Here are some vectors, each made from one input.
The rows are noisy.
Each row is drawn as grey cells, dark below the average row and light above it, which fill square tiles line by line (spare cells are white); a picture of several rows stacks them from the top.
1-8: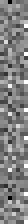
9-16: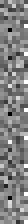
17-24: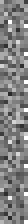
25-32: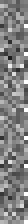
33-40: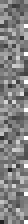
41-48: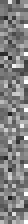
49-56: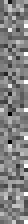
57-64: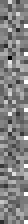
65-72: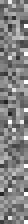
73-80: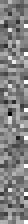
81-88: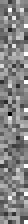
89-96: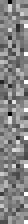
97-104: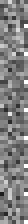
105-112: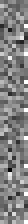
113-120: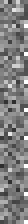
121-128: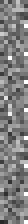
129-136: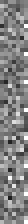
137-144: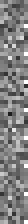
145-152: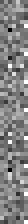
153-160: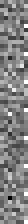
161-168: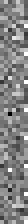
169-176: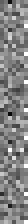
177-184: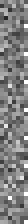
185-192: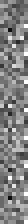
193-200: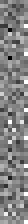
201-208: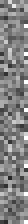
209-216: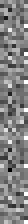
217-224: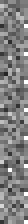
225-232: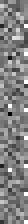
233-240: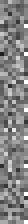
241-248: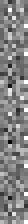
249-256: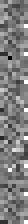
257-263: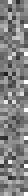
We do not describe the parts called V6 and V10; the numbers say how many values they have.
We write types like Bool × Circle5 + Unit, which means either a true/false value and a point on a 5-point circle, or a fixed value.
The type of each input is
Bool × (Circle8 + V6) + V10.
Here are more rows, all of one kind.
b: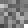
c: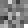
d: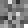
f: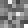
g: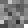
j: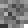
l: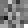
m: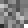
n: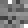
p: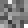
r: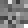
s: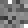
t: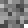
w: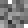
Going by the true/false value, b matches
g, j, m and t.
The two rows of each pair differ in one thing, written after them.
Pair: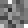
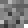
the true/false value
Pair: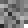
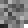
the place on the 8-point circle
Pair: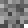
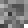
the place on the 8-point circle
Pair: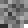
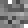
the true/false value
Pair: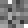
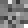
the place on the 8-point circle
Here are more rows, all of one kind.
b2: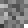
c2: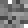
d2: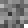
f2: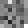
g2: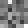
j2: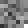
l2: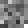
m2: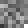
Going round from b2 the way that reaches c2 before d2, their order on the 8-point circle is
b2, m2, j2, c2, f2, d2, l2, g2.
